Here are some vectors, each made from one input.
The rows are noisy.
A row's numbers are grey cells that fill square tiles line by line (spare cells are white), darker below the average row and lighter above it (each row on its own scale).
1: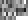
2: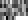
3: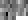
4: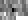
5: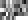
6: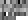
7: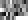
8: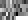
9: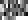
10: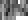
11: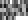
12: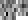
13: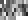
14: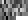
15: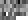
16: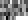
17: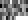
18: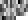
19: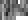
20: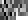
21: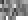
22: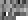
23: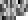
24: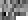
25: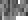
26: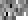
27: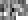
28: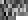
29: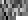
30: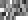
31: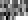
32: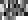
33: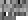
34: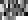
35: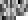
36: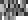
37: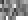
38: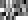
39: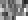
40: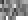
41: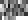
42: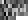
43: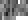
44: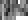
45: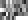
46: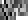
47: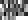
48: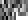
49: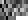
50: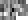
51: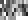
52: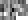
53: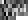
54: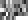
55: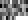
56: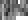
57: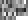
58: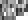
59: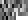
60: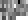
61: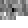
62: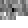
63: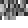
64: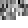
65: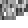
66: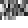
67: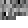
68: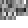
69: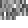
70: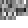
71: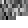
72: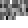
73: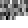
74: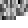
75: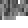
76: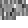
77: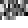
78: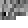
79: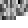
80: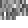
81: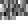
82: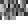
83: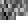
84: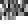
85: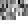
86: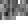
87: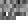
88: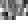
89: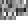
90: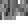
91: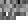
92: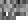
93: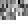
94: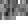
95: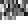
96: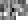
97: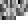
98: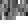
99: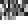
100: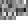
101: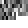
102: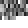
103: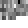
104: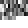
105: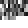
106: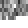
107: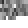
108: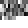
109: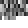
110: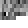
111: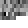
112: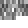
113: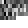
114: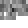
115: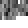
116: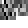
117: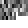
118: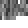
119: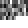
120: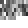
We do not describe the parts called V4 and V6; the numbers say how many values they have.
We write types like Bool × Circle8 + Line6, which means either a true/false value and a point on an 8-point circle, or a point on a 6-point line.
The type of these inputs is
(Bool × V6 + Label5) × V4.
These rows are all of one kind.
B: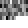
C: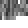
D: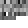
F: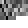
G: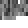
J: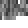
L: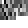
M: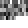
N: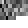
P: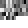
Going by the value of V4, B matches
M and P.
